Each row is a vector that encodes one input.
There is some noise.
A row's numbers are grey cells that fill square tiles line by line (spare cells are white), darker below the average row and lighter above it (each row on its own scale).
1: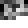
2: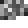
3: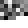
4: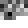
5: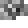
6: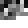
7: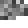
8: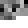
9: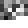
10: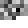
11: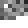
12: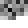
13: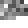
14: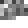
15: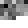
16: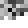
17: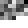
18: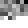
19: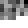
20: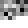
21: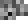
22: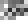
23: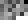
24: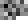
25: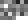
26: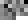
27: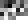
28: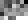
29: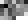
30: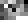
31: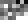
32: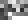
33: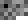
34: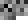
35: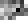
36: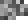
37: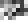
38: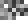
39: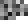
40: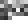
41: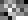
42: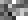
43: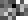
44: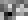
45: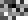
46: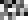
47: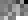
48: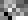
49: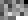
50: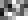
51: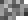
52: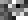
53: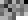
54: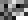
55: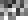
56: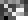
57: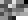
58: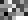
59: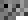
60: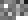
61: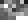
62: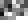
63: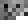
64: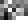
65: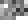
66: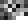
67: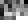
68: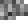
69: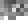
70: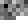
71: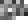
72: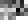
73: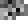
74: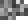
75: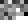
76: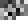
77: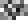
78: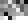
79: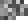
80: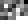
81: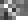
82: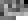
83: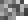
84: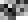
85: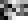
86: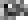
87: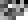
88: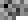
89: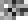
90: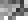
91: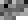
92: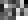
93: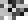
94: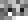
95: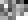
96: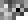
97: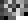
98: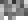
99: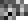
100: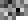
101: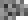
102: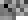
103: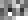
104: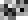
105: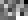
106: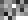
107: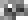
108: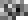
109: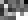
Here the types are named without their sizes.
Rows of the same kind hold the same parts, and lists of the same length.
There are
3 kinds of row.
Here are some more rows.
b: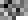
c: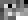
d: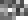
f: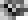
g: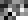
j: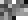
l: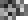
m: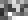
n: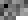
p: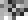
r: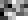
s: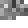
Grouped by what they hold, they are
b, d, f, l, p, s
c, g, j, n
m, r

